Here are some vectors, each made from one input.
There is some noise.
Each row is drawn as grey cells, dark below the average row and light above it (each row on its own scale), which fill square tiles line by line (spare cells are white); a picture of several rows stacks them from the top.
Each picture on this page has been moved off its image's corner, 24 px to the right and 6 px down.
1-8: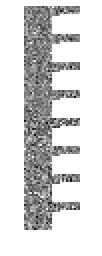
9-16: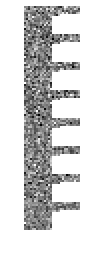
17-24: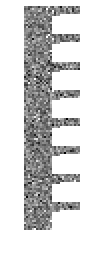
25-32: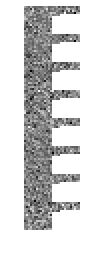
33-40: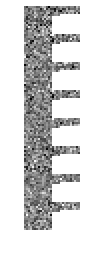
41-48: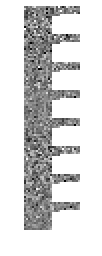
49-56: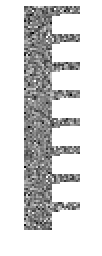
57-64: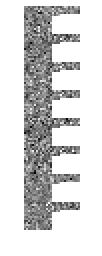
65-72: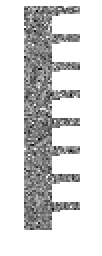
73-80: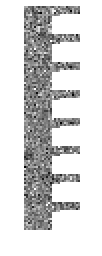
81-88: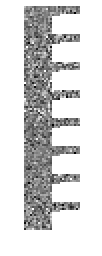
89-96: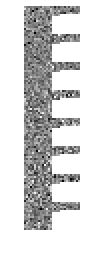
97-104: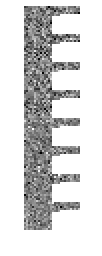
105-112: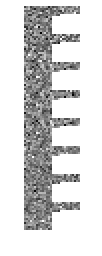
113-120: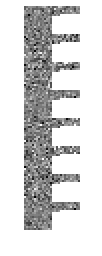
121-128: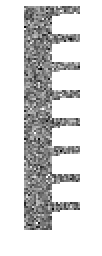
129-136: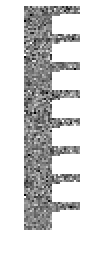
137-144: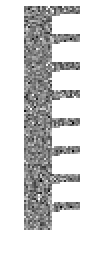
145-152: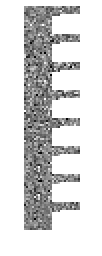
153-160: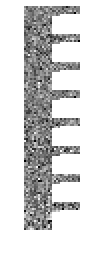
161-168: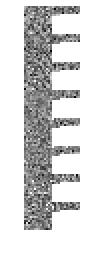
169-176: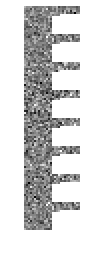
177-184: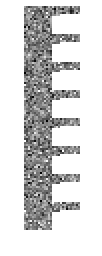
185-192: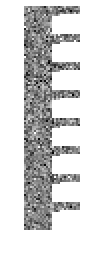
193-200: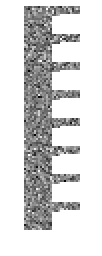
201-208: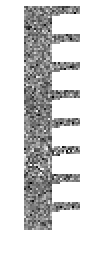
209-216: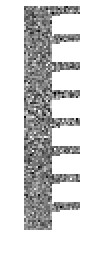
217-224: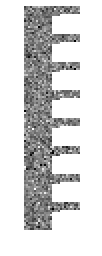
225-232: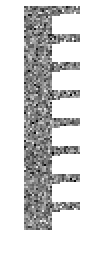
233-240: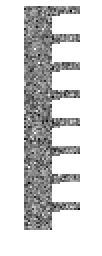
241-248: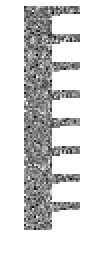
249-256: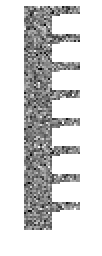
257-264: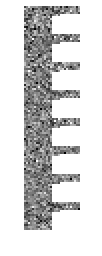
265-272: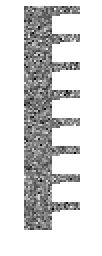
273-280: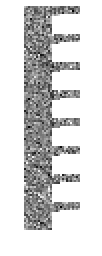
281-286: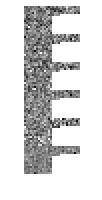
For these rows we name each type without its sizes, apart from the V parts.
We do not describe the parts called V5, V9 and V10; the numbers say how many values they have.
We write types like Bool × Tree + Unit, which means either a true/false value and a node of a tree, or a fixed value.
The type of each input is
(Bool × V10 + V5) × V9 + Label × Line.
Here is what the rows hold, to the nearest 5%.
About 40% of them hold a label and a point on a line. The rest hold a value of V9, together with either a true/false value and a value of V10, or a value of V5.
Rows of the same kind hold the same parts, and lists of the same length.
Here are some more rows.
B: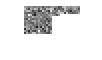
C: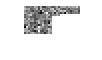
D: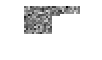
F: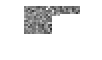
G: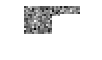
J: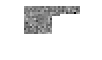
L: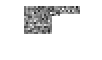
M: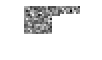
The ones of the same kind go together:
B, C, F
D, G
J, L, M

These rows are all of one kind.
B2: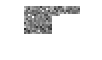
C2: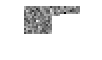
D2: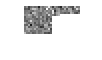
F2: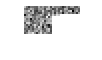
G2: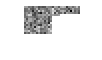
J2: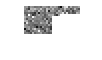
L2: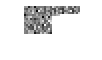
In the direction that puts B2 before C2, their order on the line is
D2, L2, J2, F2, B2, C2, G2.
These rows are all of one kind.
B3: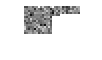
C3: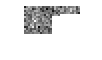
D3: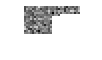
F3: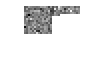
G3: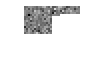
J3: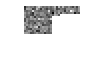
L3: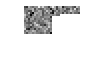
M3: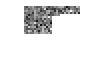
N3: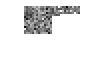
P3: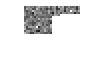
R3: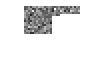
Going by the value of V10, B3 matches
D3, F3 and J3.
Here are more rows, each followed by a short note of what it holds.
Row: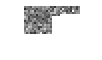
a value of V5 and a value of V9
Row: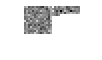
a label and a point on a line
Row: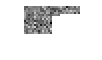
a true/false value, a value of V9 and a value of V10
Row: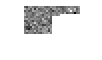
a true/false value, a value of V9 and a value of V10
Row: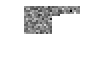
a value of V5 and a value of V9
